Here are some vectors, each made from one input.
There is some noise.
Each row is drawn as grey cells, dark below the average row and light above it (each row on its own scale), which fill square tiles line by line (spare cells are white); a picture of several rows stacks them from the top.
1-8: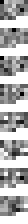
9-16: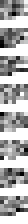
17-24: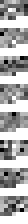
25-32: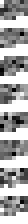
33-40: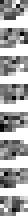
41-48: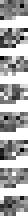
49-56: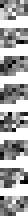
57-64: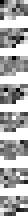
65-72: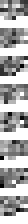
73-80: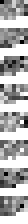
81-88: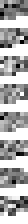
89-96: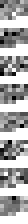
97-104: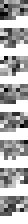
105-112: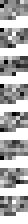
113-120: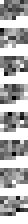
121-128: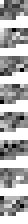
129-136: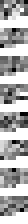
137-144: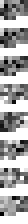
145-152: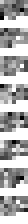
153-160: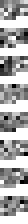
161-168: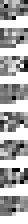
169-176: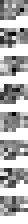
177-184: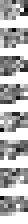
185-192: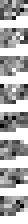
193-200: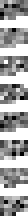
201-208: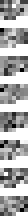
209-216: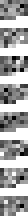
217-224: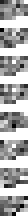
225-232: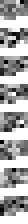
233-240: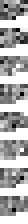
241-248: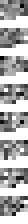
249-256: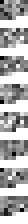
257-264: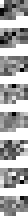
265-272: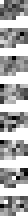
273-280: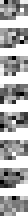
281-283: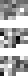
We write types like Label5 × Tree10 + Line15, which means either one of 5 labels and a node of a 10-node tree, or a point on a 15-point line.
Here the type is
Bool × Bool × Bool + Label12.
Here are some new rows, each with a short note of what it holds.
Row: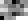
one of 12 labels
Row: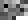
three true/false values
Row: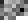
three true/false values
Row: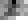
one of 12 labels
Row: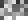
one of 12 labels
